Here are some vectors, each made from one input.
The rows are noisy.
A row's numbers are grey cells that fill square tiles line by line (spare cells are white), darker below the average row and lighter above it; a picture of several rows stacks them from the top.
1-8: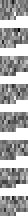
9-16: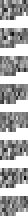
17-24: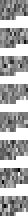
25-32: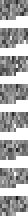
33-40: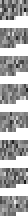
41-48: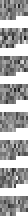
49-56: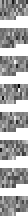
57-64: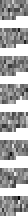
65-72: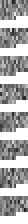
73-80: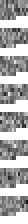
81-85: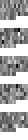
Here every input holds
either a point on a 3-point line and a point on a 4-point line, or a point on a 6-point line and a point on a 7-point line.
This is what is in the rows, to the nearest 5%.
About 35% of them hold a point on a 3-point line and a point on a 4-point line. The rest hold a point on a 6-point line and a point on a 7-point line.
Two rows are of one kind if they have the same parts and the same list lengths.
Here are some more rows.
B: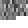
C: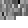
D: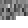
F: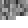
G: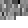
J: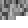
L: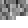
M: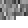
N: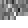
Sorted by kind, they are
B, D, N
C, F, G, J, L, M

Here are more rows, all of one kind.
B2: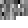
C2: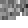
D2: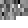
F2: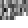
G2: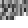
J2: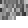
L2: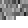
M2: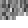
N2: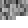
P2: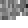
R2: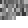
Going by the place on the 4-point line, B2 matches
D2 and L2.
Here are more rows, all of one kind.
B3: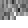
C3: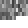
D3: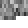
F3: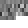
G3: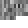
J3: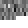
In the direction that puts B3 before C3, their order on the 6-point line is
D3, G3, F3, J3, B3, C3.
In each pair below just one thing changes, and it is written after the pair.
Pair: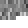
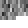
the place on the 3-point line
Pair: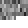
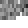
the place on the 4-point line
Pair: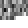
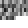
the place on the 3-point line
